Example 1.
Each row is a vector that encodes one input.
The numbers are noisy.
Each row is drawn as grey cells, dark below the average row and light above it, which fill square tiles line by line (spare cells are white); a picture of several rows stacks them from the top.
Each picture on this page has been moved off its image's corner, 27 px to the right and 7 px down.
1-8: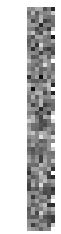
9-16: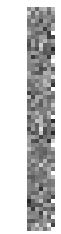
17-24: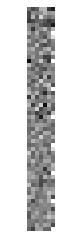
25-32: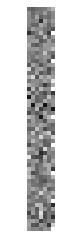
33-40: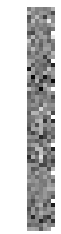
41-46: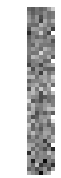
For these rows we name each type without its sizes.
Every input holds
either a label, or a point on a line.
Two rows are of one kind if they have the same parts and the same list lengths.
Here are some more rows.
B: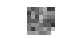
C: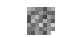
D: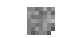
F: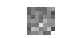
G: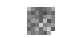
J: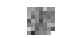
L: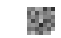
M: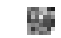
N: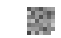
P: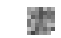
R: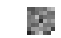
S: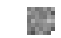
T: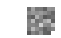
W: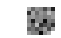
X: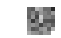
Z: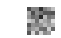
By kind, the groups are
B, L, M, W, X
C, D, F, G, J, N, P, R, S, T, Z

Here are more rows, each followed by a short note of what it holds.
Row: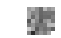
a label
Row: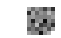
a point on a line
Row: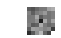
a label
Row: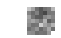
a label
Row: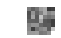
a point on a line
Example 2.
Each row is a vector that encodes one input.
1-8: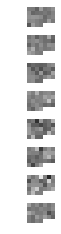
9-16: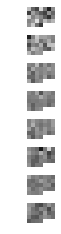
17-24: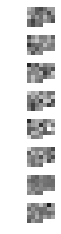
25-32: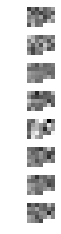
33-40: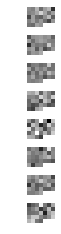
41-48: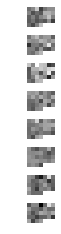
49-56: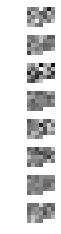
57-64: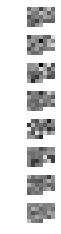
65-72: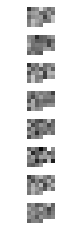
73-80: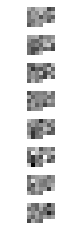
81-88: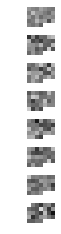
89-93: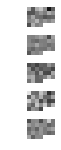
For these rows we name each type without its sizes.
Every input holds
a list of points on a circle.
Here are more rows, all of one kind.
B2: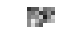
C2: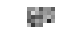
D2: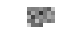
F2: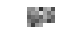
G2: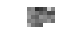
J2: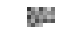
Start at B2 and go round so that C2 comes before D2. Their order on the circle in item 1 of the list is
B2, J2, F2, C2, D2, G2.
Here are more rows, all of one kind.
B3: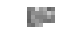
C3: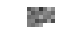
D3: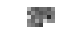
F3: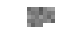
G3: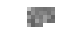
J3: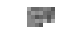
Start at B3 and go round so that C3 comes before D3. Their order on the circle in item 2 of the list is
B3, C3, D3, F3, G3, J3.
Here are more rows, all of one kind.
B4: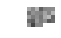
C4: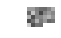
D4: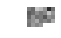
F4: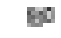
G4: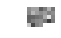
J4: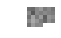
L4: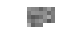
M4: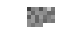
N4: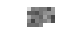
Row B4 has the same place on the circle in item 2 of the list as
D4, F4 and M4.
